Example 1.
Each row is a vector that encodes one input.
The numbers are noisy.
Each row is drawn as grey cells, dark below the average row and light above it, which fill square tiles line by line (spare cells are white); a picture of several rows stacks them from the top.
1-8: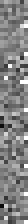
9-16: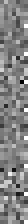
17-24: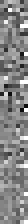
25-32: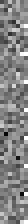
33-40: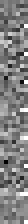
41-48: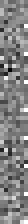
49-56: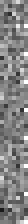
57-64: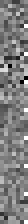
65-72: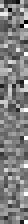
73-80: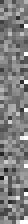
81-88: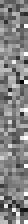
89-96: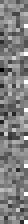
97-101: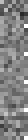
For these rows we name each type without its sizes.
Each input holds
a list of items, each a point on each of two lines.
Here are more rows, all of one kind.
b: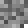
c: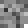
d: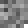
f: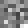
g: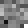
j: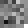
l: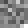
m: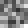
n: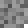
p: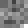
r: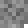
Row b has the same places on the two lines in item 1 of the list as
c, d, l and r.
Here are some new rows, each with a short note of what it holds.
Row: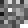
a list of one item
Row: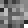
the empty list
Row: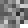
a list of two items
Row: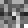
a list of one item
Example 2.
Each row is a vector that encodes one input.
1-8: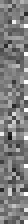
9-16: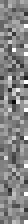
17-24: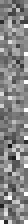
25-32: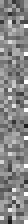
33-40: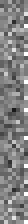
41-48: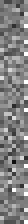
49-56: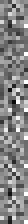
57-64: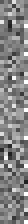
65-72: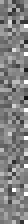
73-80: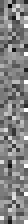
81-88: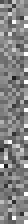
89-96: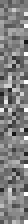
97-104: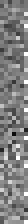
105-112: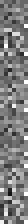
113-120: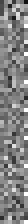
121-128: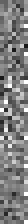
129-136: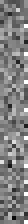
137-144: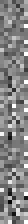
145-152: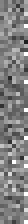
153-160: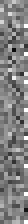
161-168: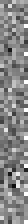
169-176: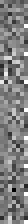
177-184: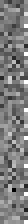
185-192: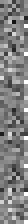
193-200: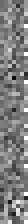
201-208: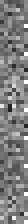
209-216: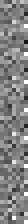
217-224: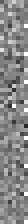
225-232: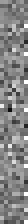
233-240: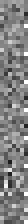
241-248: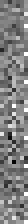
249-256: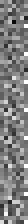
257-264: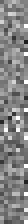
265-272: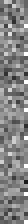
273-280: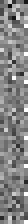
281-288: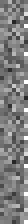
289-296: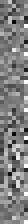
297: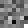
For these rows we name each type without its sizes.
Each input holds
either a point on a line, or four true/false values.
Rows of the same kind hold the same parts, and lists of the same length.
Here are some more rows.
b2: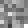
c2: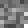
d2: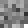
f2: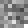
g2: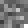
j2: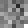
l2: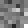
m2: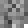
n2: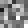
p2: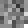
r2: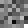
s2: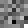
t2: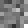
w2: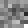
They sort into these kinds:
b2, c2, d2, f2, g2, j2, l2, m2, p2, r2, s2, t2, w2
n2

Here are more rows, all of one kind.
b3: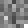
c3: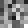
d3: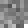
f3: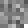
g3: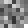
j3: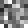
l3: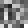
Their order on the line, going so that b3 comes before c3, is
f3, d3, b3, g3, j3, l3, c3.
